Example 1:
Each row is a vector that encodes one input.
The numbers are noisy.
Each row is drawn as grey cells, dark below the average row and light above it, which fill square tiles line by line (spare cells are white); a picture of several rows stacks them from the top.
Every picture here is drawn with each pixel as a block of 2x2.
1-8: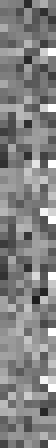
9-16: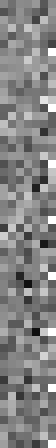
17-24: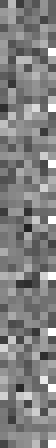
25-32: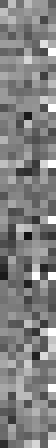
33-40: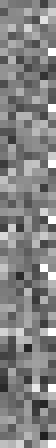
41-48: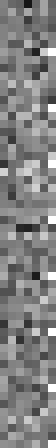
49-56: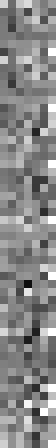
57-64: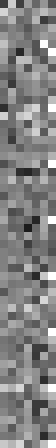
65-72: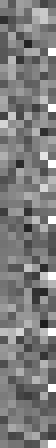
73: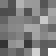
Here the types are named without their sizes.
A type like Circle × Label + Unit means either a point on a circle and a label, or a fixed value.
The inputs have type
Circle.
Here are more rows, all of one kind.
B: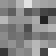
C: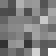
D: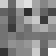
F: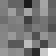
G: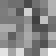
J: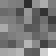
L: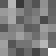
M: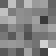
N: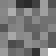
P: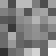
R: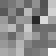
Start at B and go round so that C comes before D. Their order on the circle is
B, M, L, N, F, J, G, R, C, P, D.
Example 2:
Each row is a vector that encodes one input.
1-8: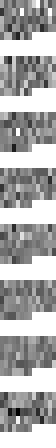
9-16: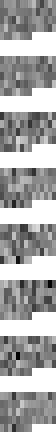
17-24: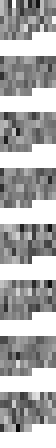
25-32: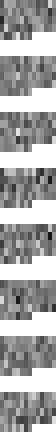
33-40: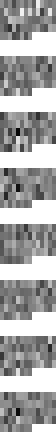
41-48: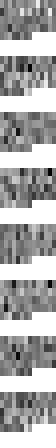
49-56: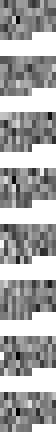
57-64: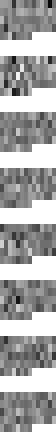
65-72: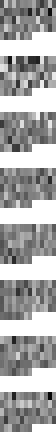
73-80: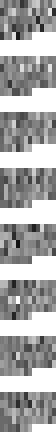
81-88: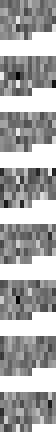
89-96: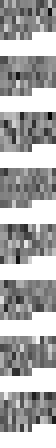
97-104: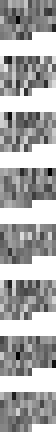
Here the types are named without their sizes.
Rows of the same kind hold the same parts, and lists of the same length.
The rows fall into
2 kinds.
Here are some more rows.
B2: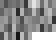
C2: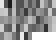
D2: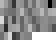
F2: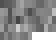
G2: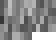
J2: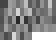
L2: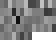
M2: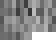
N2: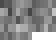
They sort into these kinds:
B2, D2, F2, G2, J2, L2, M2, N2
C2

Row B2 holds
a node of a tree.
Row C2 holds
a fixed value.
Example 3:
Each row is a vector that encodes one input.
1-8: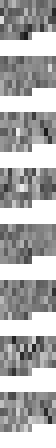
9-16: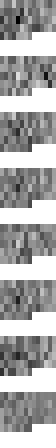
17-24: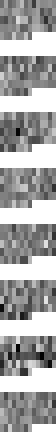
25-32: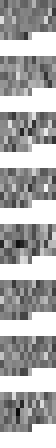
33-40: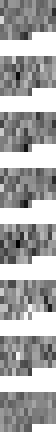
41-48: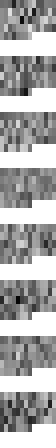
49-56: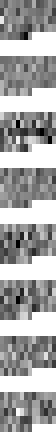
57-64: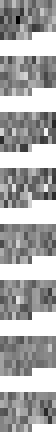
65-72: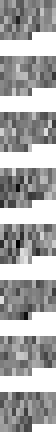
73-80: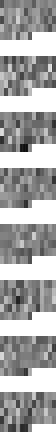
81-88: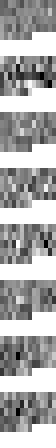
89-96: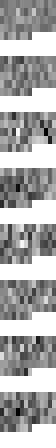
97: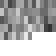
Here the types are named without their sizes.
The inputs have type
Tree + Unit.
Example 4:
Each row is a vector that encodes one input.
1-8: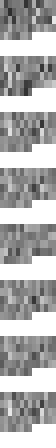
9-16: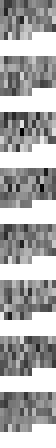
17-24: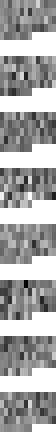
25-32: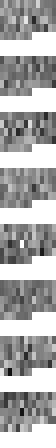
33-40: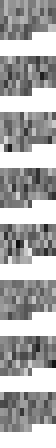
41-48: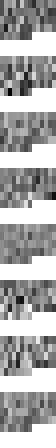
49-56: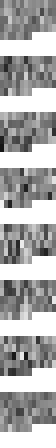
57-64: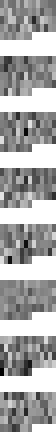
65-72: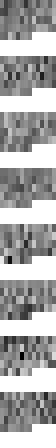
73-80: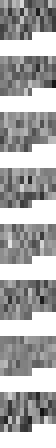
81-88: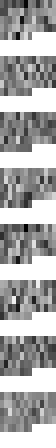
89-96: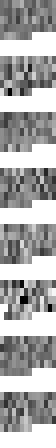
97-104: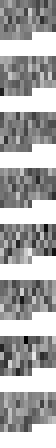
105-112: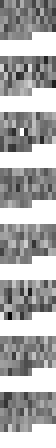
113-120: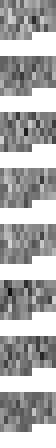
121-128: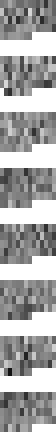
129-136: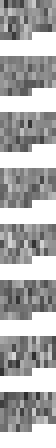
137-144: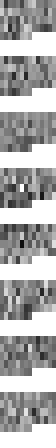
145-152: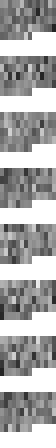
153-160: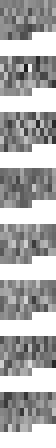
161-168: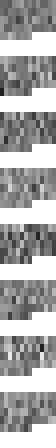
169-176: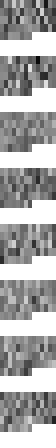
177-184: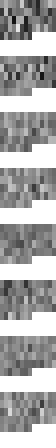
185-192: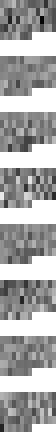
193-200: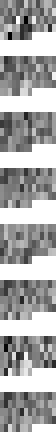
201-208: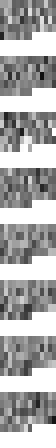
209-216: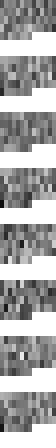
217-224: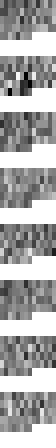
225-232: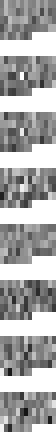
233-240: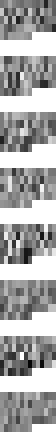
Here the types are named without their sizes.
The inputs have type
Tree.
